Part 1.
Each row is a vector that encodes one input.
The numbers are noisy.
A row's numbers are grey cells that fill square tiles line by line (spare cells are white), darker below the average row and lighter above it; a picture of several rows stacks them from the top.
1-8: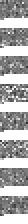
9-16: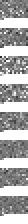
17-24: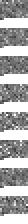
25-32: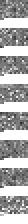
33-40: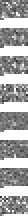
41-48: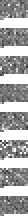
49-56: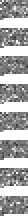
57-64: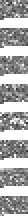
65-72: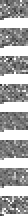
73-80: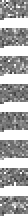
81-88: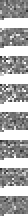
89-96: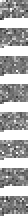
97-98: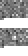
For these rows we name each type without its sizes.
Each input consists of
a node of a tree.
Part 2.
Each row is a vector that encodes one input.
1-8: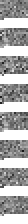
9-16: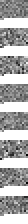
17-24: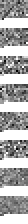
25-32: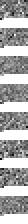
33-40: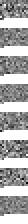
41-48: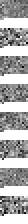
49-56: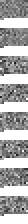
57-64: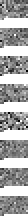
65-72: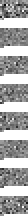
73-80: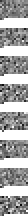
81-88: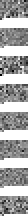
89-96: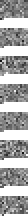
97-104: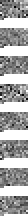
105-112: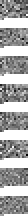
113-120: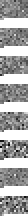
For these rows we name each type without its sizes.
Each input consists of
a point on a circle.
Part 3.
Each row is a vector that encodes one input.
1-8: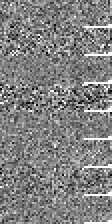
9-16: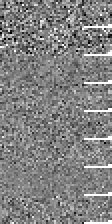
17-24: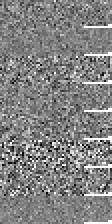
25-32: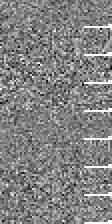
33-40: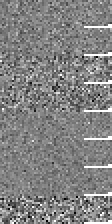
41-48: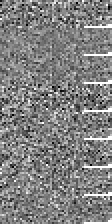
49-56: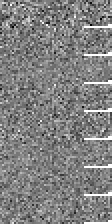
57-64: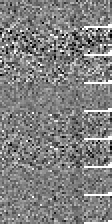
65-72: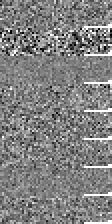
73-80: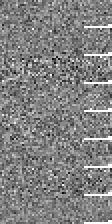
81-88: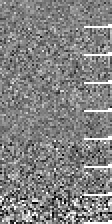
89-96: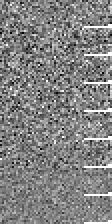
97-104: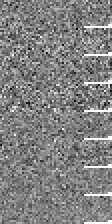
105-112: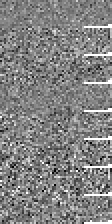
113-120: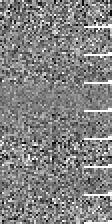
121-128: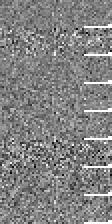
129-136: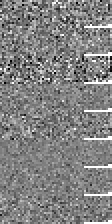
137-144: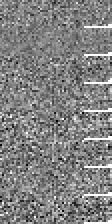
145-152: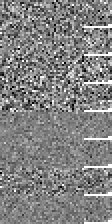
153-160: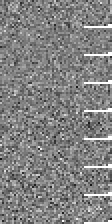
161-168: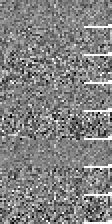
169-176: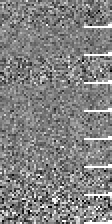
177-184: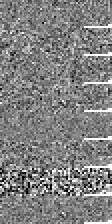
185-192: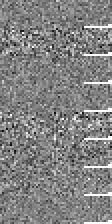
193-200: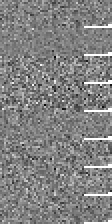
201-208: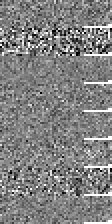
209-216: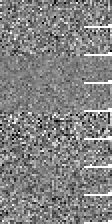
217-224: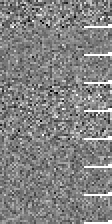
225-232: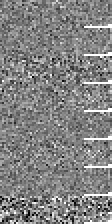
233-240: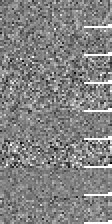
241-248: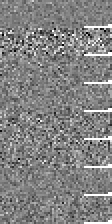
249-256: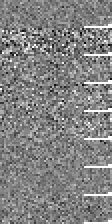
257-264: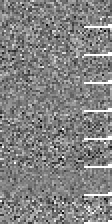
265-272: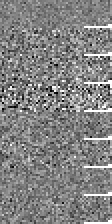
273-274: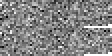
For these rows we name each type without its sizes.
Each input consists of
either a fixed value, or a node of a tree.
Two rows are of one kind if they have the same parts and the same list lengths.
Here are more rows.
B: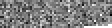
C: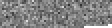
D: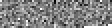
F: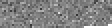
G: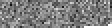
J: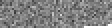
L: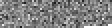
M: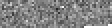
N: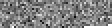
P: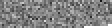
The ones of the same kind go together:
B
C, D, F, G, J, L, M, N, P

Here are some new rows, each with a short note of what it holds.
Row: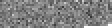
a node of a tree
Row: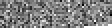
a fixed value
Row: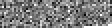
a fixed value
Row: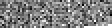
a fixed value
